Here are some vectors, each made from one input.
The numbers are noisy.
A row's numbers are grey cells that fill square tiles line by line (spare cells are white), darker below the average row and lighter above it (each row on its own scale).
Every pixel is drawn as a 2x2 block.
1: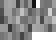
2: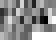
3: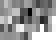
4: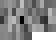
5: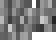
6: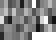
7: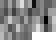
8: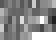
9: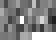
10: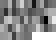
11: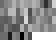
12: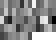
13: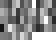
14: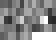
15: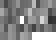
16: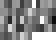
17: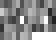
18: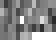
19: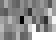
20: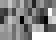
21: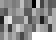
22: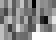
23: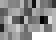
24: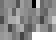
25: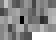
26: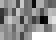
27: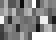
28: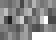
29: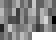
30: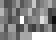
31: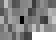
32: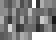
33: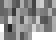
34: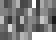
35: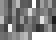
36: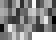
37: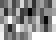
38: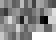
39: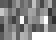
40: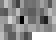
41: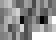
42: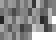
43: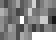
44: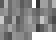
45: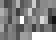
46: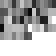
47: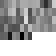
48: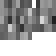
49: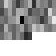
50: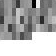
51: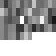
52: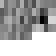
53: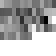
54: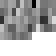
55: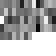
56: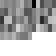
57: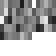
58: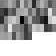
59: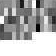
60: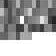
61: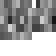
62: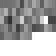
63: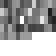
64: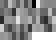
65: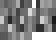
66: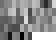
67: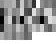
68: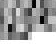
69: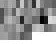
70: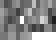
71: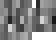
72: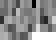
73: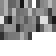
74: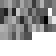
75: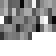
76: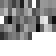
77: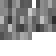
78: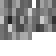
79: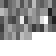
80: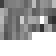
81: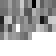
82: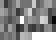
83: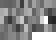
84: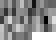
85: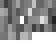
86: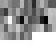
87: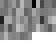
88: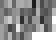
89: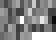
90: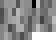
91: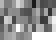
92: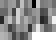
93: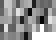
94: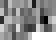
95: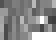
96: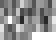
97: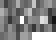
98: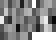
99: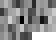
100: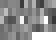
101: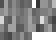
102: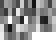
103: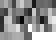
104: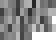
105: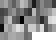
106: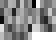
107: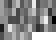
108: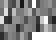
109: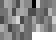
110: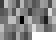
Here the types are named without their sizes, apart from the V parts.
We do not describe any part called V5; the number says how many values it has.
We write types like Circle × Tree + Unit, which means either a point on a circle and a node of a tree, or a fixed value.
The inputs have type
List(Bool × V5).
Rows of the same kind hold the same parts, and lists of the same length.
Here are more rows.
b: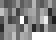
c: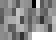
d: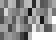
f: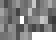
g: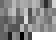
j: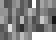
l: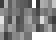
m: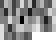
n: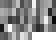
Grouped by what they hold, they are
b, f, j, l, n
c, d, m
g

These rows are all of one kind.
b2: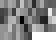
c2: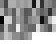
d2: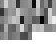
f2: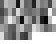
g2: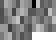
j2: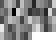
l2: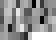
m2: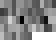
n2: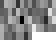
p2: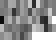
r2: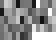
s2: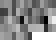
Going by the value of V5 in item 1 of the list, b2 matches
m2, p2 and s2.
